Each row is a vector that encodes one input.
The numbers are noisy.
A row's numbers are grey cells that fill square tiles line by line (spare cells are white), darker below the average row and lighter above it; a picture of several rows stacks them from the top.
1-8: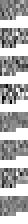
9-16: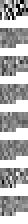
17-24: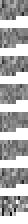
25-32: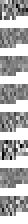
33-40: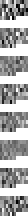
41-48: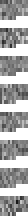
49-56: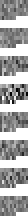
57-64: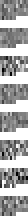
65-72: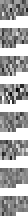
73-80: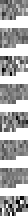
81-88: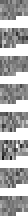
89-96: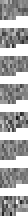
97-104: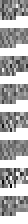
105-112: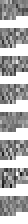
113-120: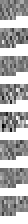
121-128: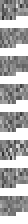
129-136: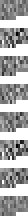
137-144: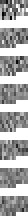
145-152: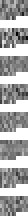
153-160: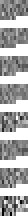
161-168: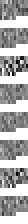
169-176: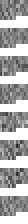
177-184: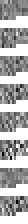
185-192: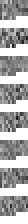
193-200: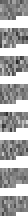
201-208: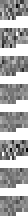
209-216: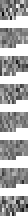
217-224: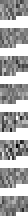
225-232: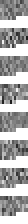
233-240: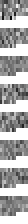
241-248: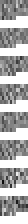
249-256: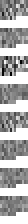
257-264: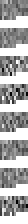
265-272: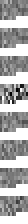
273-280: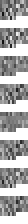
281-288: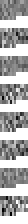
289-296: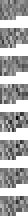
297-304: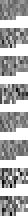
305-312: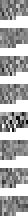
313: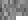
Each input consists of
one of 5 labels.
